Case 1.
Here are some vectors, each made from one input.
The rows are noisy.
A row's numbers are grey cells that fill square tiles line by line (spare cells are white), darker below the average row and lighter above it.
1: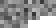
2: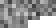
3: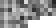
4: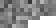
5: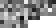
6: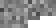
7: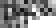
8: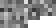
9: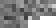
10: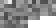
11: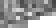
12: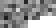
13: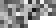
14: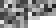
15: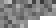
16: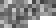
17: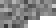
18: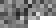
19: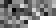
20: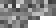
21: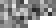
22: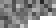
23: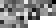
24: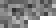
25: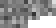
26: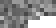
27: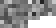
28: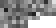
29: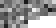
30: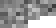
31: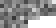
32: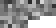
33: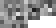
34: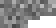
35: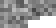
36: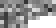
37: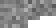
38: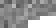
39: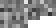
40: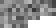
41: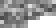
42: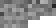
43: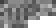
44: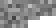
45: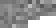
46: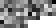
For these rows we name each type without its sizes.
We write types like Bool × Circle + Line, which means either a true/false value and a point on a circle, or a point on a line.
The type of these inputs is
(Bool × Bool × Bool + Unit) × Tree.
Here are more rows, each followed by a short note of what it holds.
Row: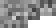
a node of a tree and three true/false values
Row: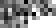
a node of a tree and three true/false values
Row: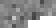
a node of a tree and three true/false values
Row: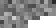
a node of a tree and three true/false values
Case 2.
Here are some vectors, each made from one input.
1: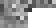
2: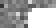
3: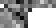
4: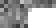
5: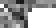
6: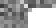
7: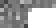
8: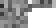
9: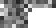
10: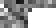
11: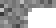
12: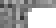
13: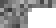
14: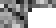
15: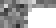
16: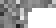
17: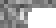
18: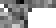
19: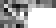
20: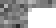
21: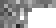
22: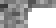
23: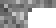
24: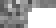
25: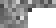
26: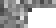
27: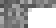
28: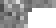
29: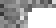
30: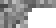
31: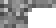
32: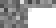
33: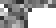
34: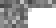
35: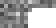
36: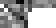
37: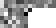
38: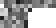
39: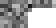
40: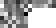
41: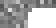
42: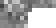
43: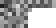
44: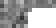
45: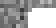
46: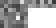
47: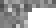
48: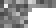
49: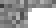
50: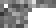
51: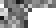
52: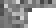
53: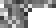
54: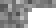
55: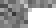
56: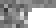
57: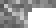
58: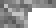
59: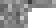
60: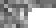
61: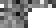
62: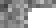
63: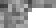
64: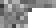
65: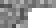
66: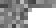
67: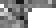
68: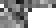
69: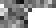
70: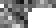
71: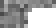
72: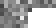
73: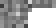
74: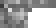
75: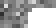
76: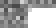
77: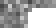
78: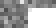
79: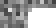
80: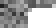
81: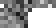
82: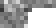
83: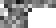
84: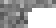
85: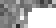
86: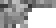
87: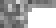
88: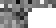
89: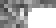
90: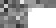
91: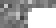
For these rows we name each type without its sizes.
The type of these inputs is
Bool × Bool × Bool × Bool + Line.
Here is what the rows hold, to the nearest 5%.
About 25% of them hold a point on a line. The rest hold four true/false values.
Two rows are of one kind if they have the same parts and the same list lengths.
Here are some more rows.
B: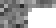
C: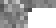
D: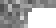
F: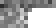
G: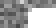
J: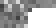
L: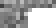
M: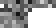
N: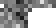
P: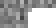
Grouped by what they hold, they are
B, C, D, F, G, J, L, P
M, N

